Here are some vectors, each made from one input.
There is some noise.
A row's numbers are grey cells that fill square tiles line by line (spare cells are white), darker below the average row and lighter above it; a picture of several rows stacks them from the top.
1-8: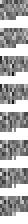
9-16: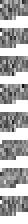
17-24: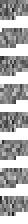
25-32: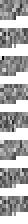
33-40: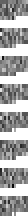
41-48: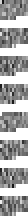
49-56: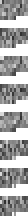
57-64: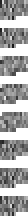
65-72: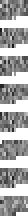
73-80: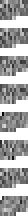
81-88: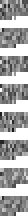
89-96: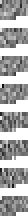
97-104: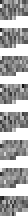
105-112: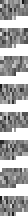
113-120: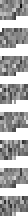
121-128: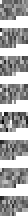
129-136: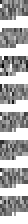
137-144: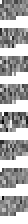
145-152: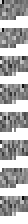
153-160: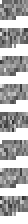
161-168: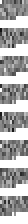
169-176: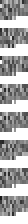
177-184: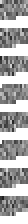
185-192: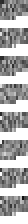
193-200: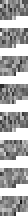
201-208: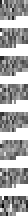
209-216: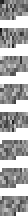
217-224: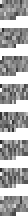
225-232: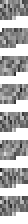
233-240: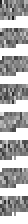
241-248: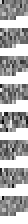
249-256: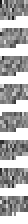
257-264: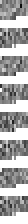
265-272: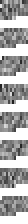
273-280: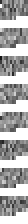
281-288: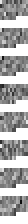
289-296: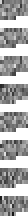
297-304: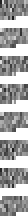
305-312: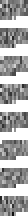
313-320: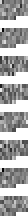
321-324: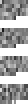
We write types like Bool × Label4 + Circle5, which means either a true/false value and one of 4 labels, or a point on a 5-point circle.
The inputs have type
Circle11 + List2(Circle6).
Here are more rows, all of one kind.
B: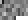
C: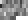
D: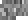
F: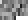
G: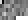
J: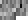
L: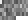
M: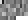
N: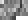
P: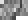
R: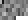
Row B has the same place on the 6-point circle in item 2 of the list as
L and R.
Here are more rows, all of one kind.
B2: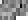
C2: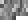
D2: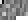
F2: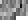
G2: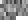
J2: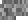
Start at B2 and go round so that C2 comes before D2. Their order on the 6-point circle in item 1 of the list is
B2, F2, C2, G2, J2, D2.
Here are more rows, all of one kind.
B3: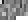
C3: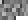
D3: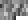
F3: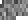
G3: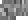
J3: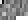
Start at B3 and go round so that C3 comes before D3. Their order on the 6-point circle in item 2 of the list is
B3, G3, C3, D3, F3, J3.
